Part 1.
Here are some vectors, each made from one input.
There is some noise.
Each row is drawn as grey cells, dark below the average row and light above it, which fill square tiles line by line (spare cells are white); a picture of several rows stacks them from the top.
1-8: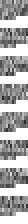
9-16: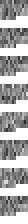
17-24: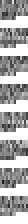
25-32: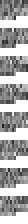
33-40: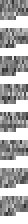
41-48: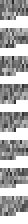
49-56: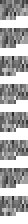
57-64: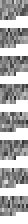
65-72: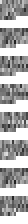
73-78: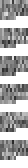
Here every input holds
a point on a 10-point circle and a true/false value.
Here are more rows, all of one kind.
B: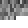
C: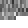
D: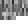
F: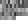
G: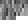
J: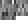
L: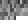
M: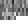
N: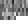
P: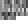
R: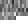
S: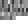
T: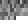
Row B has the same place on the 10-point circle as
L, M, N and T.
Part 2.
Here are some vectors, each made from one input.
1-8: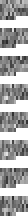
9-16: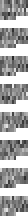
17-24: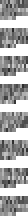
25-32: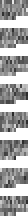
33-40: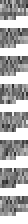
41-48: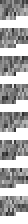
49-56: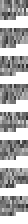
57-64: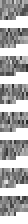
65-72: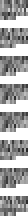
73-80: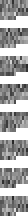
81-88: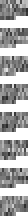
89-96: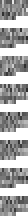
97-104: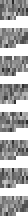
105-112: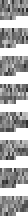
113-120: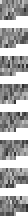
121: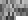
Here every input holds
a point on a 10-point circle and a true/false value.
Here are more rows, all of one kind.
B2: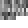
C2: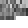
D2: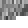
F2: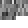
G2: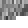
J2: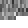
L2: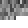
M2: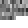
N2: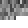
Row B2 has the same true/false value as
F2, L2 and N2.
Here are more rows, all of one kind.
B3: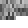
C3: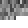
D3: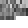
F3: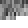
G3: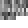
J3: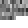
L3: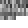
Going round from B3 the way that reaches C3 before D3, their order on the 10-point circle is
B3, G3, L3, C3, F3, J3, D3.
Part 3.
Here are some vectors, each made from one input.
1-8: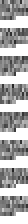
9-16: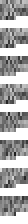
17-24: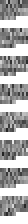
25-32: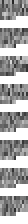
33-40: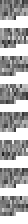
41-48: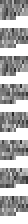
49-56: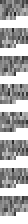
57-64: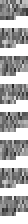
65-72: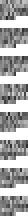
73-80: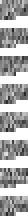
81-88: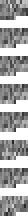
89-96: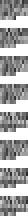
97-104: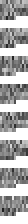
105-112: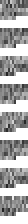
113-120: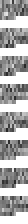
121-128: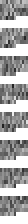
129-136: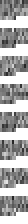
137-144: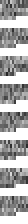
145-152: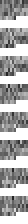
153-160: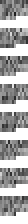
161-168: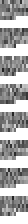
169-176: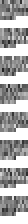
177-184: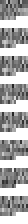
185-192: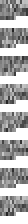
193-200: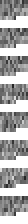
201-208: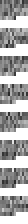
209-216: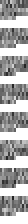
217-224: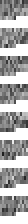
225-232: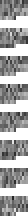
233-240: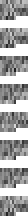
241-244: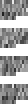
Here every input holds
a point on a 10-point circle and a true/false value.
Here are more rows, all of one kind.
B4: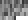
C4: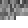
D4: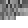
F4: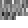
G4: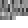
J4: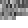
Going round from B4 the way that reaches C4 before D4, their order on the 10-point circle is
B4, C4, D4, J4, F4, G4.
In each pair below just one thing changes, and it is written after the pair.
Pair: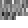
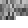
the true/false value
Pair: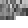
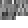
the true/false value
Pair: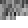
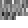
the place on the 10-point circle
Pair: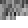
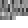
the true/false value
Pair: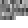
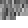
the true/false value
